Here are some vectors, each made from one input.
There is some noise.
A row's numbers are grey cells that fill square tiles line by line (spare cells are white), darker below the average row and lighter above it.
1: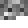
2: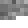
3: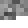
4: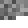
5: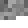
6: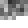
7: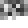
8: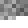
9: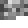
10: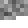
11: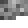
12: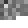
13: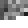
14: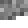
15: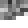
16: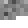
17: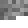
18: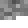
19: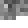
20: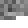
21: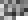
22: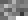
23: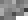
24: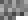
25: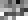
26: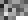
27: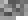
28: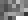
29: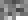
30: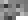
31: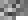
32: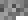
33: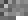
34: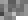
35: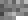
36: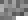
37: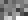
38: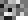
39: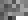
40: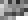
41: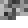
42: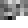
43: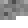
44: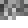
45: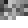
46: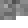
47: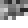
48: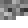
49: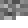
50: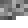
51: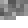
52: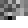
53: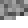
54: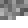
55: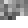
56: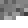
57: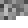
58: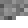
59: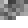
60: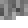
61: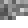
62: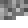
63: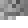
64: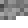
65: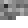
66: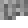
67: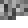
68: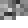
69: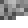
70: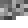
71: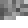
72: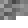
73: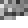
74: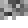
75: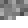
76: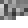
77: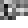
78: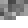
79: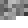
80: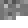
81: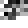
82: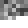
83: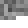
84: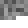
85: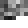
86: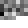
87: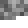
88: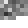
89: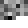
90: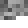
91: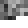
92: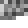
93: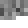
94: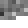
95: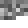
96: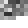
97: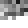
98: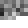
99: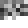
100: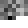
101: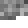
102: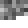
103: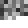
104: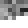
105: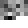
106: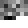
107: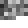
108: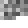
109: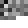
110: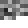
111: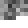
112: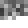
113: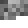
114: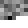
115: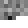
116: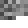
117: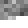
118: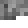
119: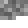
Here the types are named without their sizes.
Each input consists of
either a label and a true/false value, or a node of a tree.
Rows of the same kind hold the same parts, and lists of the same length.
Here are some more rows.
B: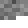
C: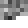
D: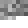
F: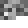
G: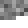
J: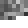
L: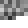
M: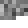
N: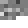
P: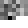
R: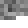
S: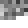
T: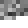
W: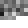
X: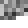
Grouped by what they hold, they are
B, J, P, R, W
C, D, F, G, L, M, N, S, T, X

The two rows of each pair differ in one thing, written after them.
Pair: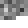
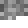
the label
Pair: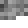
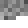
the label
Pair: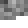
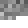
the true/false value
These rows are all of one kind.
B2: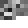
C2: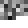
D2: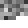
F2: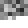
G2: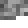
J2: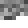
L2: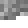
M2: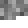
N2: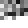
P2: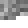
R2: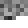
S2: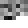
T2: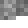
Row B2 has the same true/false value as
C2, M2 and N2.
